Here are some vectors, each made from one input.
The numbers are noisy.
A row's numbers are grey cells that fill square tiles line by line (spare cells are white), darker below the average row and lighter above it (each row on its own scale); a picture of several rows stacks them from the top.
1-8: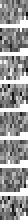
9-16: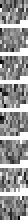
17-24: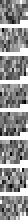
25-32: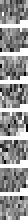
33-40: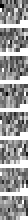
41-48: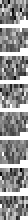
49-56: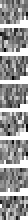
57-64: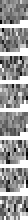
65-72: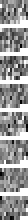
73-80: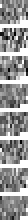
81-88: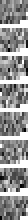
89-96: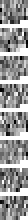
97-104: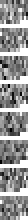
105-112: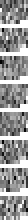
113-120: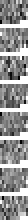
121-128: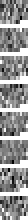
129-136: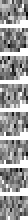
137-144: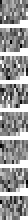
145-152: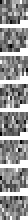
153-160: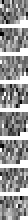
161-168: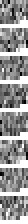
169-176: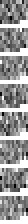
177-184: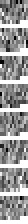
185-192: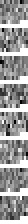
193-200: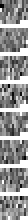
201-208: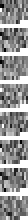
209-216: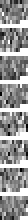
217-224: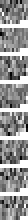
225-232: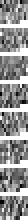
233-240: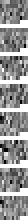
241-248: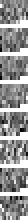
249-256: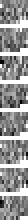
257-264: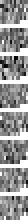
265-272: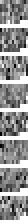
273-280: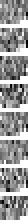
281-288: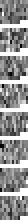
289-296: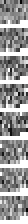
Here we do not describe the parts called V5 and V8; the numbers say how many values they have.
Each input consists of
either a point on a 7-point line and a value of V5, or a list of up to two items, each a true/false value and a value of V8.
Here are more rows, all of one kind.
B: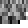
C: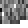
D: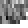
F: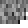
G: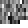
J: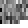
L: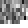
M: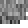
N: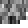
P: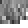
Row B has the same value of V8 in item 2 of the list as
C and N.
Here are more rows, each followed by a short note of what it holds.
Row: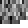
a list of two items
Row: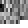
a list of one item
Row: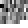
a list of one item
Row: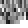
a point on a 7-point line and a value of V5
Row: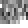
a point on a 7-point line and a value of V5
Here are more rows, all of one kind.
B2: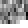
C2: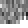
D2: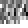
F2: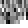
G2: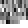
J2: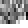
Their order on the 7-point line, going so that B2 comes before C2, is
D2, G2, B2, F2, C2, J2.
